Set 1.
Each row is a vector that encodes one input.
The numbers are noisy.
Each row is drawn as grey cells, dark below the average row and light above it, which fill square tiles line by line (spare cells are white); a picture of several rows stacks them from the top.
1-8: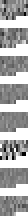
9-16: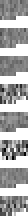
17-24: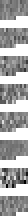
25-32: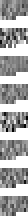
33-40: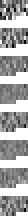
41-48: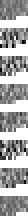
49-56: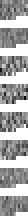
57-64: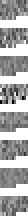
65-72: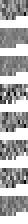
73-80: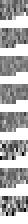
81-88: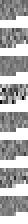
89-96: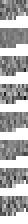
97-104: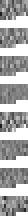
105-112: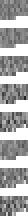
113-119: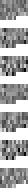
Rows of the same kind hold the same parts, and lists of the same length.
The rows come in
2 kinds.
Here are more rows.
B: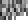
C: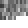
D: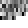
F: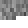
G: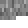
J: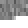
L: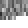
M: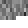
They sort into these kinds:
B, C, F, G, J, L, M
D

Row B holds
a node of an 18-node tree.
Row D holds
a fixed value.
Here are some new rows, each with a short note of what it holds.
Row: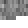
a node of an 18-node tree
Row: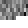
a node of an 18-node tree
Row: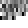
a fixed value
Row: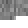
a node of an 18-node tree
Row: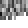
a node of an 18-node tree
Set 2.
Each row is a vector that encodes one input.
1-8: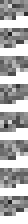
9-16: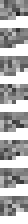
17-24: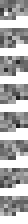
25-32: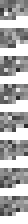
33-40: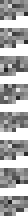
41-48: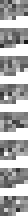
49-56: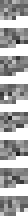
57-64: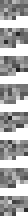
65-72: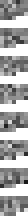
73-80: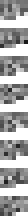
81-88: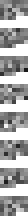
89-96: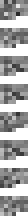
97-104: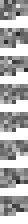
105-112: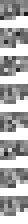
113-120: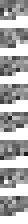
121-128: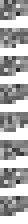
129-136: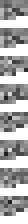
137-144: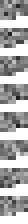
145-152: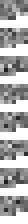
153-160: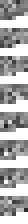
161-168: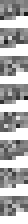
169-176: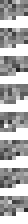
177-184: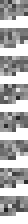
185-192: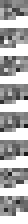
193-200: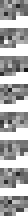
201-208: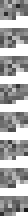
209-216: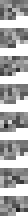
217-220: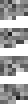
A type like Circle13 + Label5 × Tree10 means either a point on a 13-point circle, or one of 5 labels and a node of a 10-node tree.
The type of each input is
Bool × Bool × Bool × Bool.
